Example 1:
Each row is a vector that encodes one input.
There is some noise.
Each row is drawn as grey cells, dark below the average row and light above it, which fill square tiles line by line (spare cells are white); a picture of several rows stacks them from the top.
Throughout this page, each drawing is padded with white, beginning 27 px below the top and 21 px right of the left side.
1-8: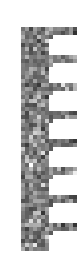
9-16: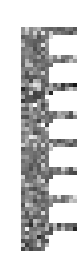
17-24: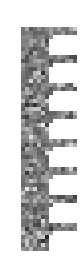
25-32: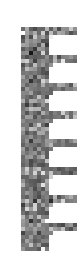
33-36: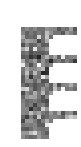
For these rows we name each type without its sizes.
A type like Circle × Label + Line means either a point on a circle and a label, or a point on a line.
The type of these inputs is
Bool × Bool × Bool + Line.
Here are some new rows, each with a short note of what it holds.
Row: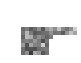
three true/false values
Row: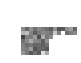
a point on a line
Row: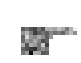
three true/false values
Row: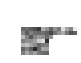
three true/false values
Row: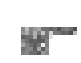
a point on a line
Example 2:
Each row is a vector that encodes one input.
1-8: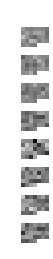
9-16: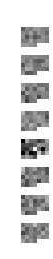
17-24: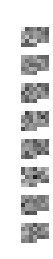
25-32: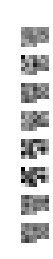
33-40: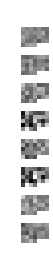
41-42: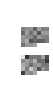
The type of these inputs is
Bool × Line3 × Line3 + Unit.
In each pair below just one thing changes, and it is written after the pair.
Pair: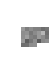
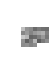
the place on one of the two 3-point lines
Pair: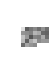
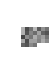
the place on one of the two 3-point lines
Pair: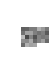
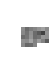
the true/false value
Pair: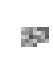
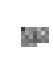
the place on one of the two 3-point lines
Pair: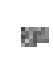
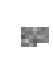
the place on one of the two 3-point lines
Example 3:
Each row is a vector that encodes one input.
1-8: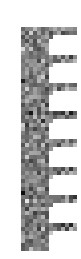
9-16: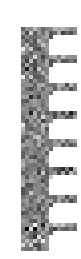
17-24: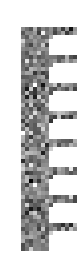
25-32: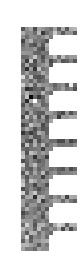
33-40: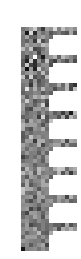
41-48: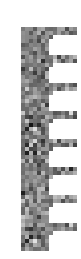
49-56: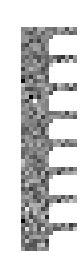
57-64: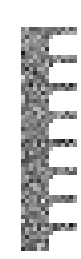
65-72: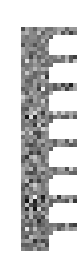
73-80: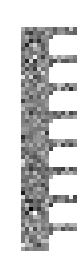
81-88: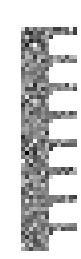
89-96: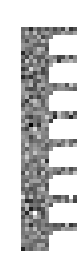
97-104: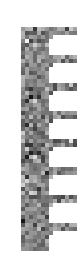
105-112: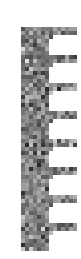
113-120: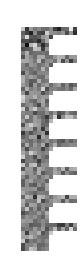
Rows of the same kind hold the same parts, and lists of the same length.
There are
2 kinds of row.
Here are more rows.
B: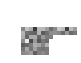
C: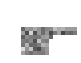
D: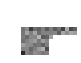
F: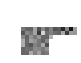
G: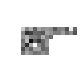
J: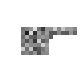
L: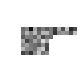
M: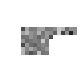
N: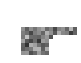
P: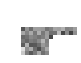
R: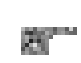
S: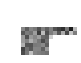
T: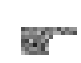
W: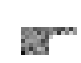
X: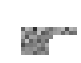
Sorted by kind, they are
B, C, G, J, M, N, P, R, T, X
D, F, L, S, W

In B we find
a point on a 15-point line.
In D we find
three true/false values.
